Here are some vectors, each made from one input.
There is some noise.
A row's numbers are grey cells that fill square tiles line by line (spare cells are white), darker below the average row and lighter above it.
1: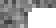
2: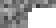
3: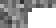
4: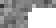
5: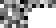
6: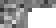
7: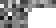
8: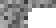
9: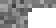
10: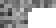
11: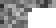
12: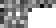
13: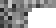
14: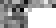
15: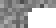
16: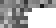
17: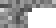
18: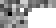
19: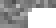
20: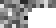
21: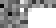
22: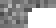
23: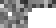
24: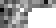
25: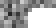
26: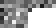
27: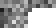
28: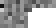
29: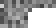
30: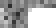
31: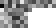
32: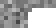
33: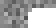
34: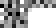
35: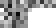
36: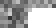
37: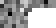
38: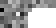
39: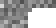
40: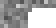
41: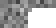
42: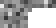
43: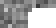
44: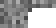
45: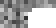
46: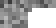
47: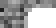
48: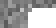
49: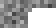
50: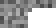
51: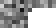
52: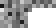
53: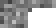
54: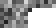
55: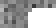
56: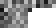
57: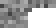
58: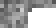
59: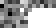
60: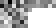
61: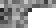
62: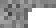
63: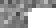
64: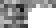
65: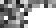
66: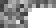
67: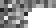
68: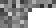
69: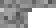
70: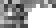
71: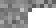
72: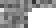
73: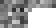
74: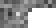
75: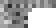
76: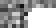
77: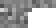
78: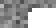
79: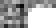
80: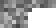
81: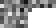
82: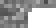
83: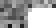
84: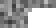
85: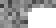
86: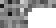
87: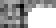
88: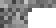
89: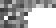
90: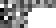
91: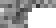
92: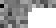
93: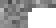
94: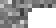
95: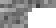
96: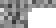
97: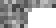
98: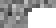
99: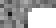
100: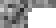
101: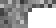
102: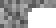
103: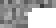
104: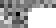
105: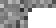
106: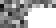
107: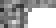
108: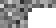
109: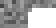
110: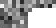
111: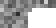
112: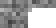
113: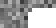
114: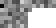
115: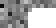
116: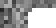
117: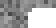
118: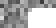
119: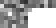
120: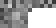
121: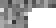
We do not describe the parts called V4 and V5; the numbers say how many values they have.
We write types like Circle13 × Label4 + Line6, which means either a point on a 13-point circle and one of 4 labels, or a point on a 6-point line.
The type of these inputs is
(Bool × Bool × Bool × Bool + Unit) × Line6 + V4 × V5.
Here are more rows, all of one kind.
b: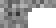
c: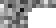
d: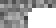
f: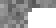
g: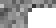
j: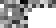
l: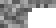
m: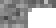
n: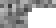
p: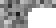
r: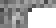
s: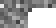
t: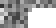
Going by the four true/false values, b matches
c, n and p.
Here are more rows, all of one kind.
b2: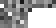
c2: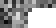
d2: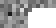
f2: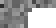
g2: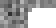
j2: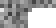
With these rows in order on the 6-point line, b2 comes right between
c2 and d2.
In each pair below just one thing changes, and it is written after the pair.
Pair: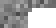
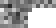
the place on the 6-point line
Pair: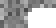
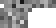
one of the four true/false values
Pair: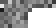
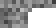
the place on the 6-point line
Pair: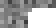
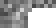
the place on the 6-point line
